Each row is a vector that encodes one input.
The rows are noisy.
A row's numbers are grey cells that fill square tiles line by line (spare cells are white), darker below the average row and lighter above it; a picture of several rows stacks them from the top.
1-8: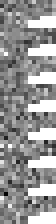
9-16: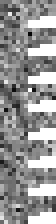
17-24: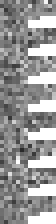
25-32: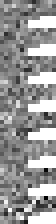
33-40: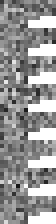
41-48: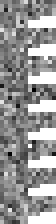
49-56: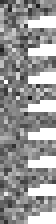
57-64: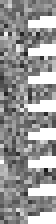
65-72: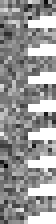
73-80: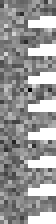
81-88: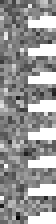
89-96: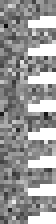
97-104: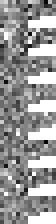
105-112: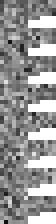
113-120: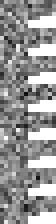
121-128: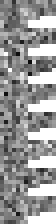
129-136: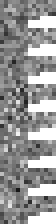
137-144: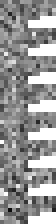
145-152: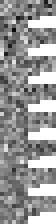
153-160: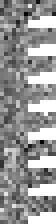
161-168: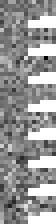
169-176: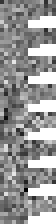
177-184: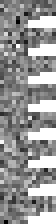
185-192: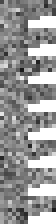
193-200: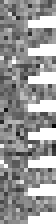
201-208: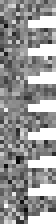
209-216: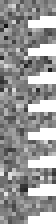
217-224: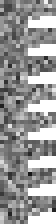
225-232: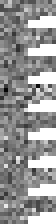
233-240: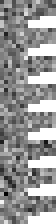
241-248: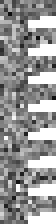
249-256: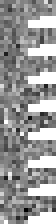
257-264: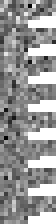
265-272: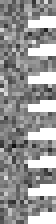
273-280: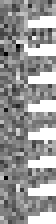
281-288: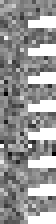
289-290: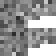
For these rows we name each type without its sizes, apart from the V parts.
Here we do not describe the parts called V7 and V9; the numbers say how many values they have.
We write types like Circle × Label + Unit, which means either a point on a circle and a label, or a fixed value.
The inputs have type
(Bool × V9 + V7) × (Circle + Line).
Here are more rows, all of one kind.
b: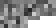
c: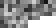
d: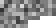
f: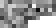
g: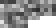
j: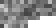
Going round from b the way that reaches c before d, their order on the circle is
b, c, d, f, g, j.
